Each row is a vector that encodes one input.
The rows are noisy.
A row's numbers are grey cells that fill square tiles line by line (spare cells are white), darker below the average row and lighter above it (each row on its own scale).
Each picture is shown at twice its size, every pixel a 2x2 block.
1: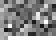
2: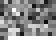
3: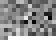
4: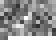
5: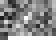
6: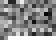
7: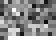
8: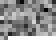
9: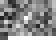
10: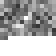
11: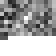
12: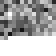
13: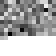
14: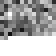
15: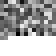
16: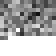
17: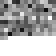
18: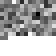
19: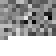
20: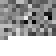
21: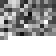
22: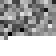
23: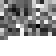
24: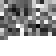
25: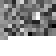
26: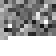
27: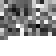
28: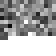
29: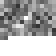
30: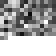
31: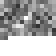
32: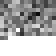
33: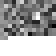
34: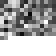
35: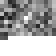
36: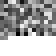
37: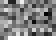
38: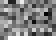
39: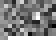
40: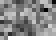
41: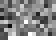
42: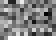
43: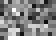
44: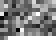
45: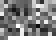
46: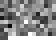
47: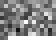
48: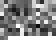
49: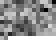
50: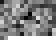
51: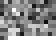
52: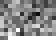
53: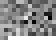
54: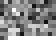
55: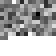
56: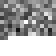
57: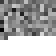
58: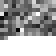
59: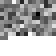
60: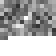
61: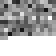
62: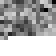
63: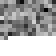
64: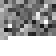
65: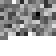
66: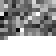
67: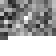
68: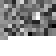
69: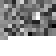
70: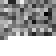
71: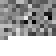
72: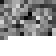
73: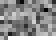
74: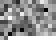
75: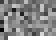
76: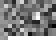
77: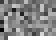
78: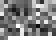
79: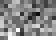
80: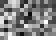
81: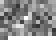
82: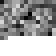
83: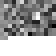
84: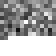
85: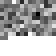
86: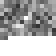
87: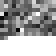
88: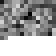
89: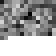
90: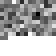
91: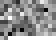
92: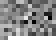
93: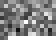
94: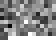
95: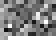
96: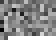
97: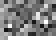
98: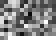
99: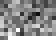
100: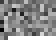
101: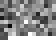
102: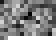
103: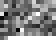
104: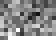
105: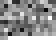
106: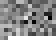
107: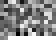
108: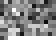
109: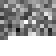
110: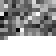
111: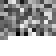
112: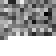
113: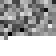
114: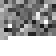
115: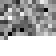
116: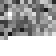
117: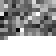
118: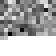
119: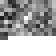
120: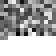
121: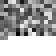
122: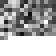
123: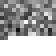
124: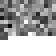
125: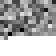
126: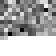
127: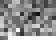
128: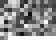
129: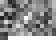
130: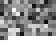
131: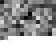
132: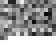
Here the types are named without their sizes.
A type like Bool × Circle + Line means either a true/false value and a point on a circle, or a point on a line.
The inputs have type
Bool × Bool × Bool × Bool + Tree + Unit.
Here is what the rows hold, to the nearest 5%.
About 5% of them hold a fixed value. About 15% of them hold a node of a tree. The rest hold four true/false values.
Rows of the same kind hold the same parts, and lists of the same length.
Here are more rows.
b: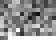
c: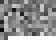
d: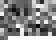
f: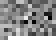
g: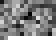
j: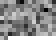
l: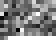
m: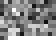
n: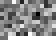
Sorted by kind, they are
b, d, f, g, l, m, n
c
j

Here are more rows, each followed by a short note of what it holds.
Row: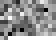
a node of a tree
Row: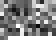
four true/false values
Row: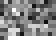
four true/false values
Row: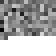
a fixed value
